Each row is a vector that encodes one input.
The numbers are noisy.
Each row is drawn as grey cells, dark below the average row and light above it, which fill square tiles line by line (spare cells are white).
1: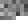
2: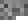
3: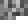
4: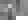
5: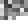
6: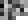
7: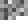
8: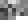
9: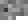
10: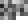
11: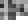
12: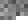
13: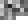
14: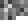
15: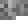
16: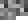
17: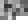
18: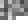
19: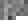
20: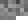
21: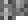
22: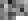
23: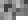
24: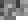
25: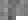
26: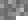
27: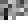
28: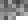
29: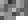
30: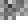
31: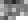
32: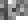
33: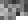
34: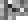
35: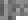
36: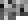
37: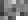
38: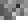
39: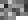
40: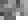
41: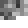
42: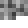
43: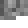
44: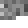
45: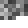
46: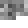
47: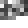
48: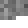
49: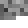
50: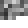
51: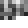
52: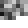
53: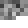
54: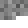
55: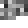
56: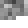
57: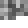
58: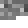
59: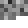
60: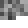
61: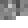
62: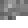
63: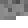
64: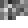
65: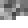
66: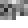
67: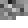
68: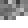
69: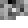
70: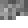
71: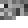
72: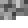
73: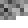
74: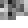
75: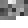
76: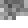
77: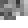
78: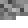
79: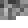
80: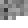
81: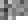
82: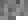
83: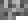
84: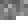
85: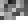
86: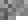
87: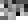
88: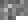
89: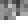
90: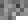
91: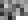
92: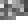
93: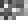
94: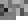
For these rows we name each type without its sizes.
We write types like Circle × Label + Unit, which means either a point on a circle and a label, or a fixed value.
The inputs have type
Bool × Bool × Bool × Bool + List(Line).
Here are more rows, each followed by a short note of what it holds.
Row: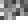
a list of two items
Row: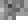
a list of one item
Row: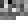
the empty list
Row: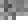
a list of one item
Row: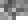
a list of one item
